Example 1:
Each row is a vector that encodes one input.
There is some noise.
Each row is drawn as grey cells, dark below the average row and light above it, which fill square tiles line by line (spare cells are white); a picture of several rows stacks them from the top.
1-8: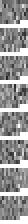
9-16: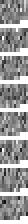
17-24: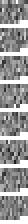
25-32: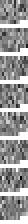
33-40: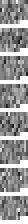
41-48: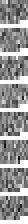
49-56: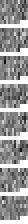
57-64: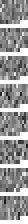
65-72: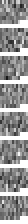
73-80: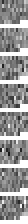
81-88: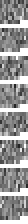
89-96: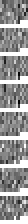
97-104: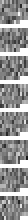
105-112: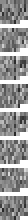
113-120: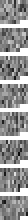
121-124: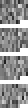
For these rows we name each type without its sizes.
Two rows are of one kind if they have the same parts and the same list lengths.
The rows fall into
2 kinds.
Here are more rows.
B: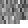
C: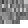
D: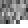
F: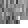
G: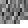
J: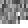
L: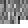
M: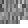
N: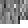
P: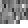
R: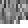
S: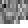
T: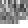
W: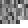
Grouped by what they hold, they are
B, G, T, W
C, D, F, J, L, M, N, P, R, S

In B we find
two labels.
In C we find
a label and a point on each of two lines.
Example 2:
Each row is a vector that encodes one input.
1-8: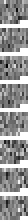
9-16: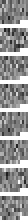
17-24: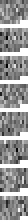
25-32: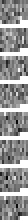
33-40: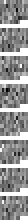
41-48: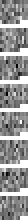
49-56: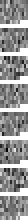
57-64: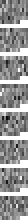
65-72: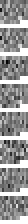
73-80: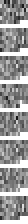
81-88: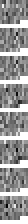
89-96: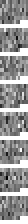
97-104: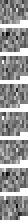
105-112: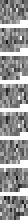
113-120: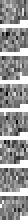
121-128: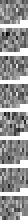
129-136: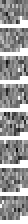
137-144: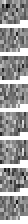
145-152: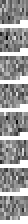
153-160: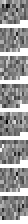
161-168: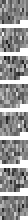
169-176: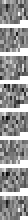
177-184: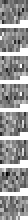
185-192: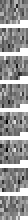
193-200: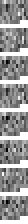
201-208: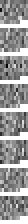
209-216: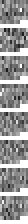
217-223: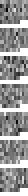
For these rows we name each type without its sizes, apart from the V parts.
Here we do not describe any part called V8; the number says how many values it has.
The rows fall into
2 kinds.
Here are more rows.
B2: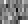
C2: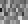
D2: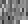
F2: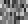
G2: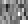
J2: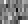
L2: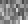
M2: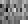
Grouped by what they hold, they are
B2, F2, G2, J2, M2
C2, D2, L2

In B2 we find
a label.
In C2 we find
a true/false value and a value of V8.
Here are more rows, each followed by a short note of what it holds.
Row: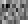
a label
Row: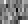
a label
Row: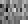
a label
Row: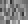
a true/false value and a value of V8
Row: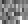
a true/false value and a value of V8
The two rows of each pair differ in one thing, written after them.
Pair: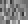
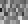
the value of V8
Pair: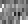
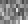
the true/false value
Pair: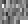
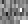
the value of V8
